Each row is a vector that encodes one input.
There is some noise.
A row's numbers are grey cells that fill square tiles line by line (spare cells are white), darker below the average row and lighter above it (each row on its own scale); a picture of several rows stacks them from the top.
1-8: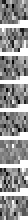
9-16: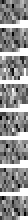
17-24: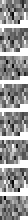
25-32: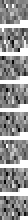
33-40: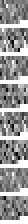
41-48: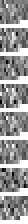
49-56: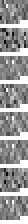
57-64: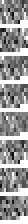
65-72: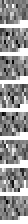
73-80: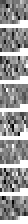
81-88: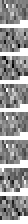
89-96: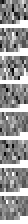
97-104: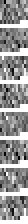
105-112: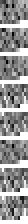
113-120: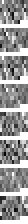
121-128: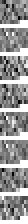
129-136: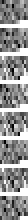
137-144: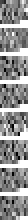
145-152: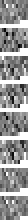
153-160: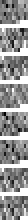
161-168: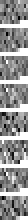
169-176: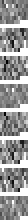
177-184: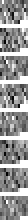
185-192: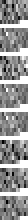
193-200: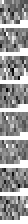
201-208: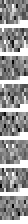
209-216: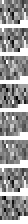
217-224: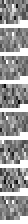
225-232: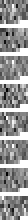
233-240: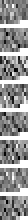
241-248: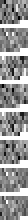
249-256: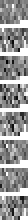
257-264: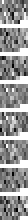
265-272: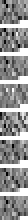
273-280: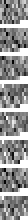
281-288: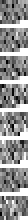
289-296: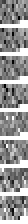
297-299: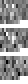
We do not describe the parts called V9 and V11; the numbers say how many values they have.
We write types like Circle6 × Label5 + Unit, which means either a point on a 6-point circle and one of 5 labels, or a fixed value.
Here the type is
Bool × (Label5 × V11 × V11 + V9) + Line10.
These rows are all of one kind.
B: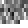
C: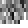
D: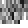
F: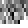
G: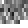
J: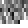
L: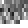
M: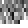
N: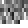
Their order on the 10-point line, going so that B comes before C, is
L, G, B, N, J, M, F, C, D.
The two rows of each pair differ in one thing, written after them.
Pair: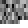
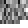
the true/false value
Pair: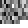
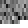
the true/false value
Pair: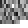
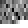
the true/false value
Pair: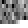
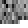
the label
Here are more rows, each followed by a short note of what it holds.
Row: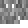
a true/false value and a value of V9
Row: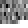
one of 5 labels, a true/false value and two values of V11
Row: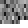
one of 5 labels, a true/false value and two values of V11
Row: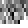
a point on a 10-point line
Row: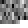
one of 5 labels, a true/false value and two values of V11
